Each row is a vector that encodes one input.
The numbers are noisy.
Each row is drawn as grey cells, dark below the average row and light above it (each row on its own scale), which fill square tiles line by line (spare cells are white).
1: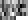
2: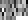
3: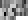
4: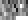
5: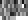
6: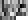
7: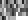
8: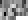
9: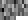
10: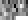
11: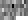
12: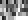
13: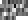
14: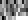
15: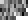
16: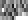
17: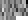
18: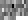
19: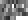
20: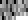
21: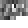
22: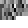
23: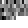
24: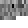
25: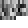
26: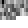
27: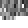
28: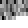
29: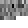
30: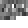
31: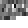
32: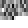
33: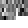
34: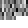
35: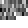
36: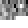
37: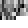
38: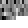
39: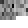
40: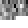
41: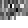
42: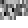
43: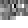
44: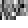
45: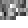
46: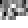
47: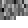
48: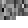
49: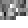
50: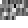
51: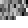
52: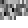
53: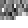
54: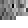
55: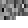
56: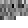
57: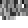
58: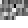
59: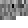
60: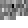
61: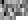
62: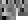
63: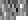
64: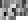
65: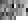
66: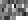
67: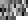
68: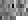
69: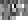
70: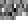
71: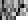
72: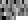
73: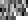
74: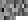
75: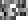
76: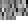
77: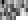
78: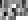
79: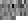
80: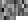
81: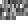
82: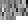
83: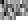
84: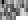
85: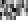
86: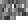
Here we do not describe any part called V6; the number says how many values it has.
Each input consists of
a true/false value, together with either a point on a 5-point line, or a value of V6.
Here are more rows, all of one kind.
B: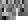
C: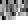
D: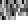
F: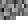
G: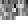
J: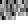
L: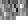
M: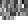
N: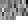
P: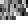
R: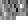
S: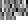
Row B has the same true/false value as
F and P.
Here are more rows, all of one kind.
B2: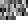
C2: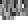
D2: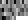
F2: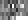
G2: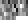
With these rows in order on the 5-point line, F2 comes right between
C2 and G2.
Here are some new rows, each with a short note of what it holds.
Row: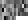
a point on a 5-point line and a true/false value
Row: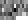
a true/false value and a value of V6
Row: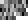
a point on a 5-point line and a true/false value
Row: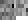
a true/false value and a value of V6
